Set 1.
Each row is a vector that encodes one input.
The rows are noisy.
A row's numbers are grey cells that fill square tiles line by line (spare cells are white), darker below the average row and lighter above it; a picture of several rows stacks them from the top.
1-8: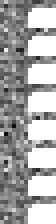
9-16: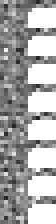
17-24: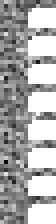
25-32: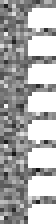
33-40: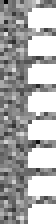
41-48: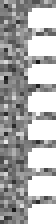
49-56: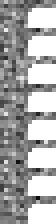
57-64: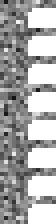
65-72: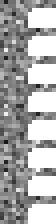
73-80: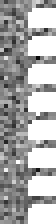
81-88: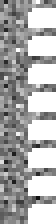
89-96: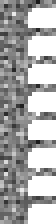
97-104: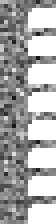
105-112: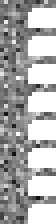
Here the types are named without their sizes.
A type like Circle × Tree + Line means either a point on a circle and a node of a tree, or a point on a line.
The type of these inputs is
Bool × Tree + Label.
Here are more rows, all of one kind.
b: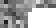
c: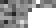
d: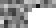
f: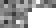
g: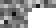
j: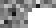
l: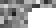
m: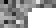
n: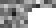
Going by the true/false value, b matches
c, f and m.
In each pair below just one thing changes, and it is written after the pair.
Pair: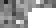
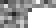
the node of the tree
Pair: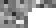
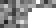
the node of the tree
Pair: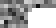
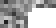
the true/false value
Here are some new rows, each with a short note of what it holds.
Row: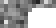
a label
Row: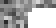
a node of a tree and a true/false value
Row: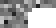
a node of a tree and a true/false value
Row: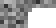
a label
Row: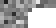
a node of a tree and a true/false value
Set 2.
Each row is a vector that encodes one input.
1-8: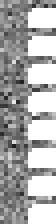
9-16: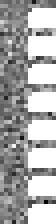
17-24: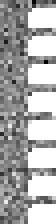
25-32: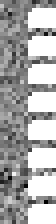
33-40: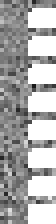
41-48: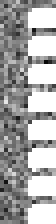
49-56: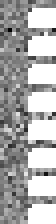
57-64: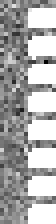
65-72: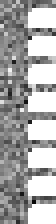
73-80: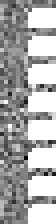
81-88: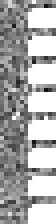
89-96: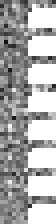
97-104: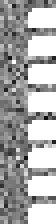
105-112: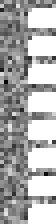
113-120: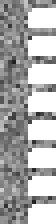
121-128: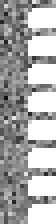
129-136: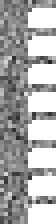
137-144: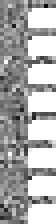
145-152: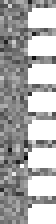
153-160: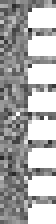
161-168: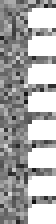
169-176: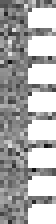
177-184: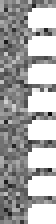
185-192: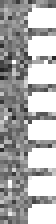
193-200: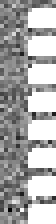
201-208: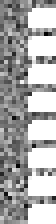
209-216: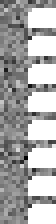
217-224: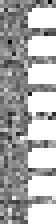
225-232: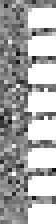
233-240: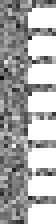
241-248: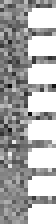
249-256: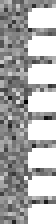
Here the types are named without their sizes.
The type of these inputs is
(Bool × Bool × Bool × Bool × Bool + Tree) × Label.
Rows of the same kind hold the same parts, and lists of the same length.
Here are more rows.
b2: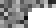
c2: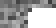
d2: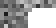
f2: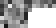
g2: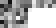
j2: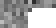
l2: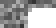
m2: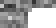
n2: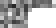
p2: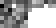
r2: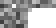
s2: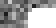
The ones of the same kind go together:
b2, f2, g2, p2
c2, d2, j2, l2, m2, n2, r2, s2

